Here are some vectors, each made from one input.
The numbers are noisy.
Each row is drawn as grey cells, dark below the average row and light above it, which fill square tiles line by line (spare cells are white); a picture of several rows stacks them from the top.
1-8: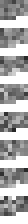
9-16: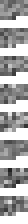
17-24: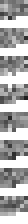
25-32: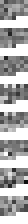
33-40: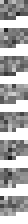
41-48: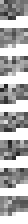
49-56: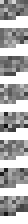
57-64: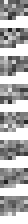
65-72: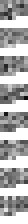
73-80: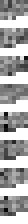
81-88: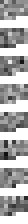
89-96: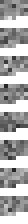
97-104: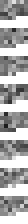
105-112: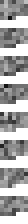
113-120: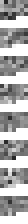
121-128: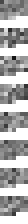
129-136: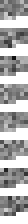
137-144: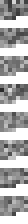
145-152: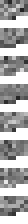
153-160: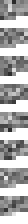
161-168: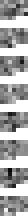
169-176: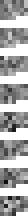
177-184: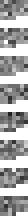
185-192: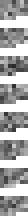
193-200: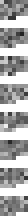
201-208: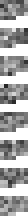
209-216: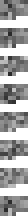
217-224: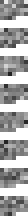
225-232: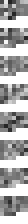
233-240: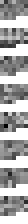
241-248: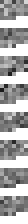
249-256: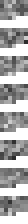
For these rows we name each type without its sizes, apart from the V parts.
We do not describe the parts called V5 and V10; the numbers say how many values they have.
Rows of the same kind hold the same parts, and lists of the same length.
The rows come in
2 kinds.
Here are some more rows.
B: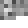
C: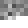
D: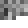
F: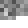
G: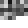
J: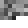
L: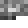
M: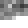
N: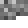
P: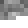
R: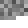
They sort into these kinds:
B, C, F, G, M, P, R
D, J, L, N

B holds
a point on a line, a true/false value, a value of V5 and a value of V10.
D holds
a point on each of two lines and a value of V5.
